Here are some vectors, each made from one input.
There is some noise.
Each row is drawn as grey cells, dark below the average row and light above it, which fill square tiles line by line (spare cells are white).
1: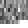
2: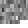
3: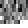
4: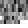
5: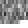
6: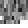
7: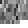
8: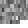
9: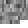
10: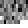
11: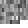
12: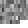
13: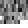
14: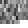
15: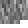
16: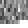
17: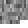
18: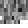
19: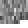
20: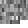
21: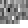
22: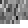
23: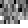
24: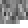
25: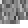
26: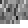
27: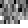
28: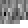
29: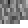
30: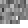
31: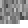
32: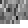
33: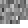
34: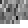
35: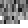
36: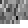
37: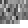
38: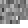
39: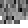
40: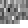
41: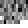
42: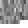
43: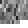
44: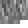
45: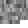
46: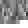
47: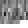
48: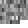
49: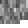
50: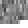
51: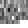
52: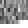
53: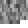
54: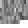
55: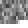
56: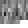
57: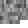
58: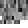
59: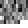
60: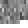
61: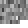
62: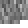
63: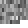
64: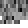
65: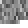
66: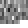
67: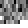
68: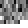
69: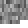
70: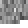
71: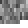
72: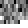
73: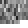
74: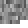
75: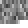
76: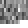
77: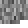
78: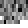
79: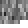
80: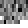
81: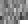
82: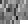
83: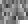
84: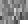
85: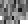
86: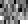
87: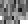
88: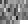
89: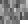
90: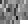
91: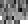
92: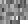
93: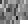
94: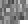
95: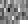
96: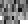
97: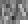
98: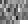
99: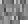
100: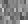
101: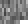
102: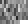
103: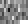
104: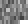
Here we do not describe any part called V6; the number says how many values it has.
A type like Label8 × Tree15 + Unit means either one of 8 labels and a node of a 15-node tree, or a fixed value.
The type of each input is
Line4 × (Tree7 + Unit) + V6.
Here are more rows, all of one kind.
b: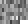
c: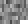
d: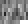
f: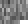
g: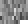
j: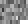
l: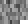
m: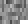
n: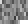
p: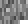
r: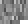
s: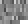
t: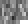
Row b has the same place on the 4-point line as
g, n, r and s.
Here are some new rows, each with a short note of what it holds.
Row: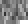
a point on a 4-point line and a node of a 7-node tree
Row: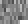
a point on a 4-point line and a node of a 7-node tree
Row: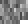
a point on a 4-point line and a node of a 7-node tree
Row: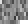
a point on a 4-point line and a node of a 7-node tree
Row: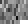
a point on a 4-point line
